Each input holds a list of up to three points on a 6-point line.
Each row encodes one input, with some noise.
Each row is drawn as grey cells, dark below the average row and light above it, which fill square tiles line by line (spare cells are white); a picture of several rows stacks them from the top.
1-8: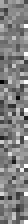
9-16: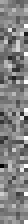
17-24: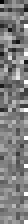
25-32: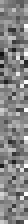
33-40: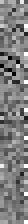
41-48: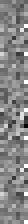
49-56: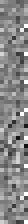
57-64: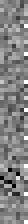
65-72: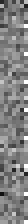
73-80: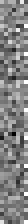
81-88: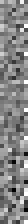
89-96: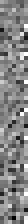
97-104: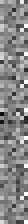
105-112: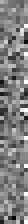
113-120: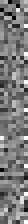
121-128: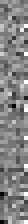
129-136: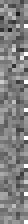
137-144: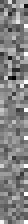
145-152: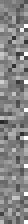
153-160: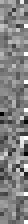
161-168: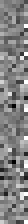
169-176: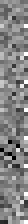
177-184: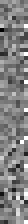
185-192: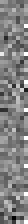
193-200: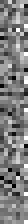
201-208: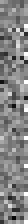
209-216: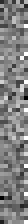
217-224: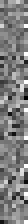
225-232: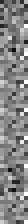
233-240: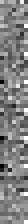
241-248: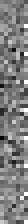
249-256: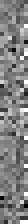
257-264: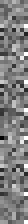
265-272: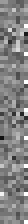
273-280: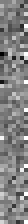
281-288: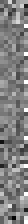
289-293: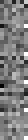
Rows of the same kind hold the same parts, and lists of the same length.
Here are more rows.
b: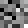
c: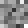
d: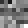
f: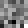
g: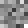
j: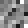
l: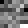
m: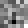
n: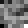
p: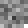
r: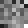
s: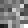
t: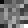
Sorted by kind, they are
b
c, g, j
d, l, n, t
f, m, p, r, s

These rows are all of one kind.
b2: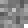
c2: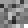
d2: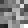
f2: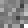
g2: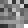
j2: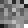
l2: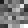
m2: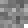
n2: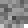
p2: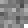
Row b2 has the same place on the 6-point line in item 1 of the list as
f2, m2, n2 and p2.
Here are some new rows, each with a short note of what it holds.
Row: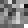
a list of one item
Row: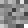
a list of one item
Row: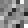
a list of one item
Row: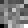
a list of two items
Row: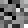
the empty list
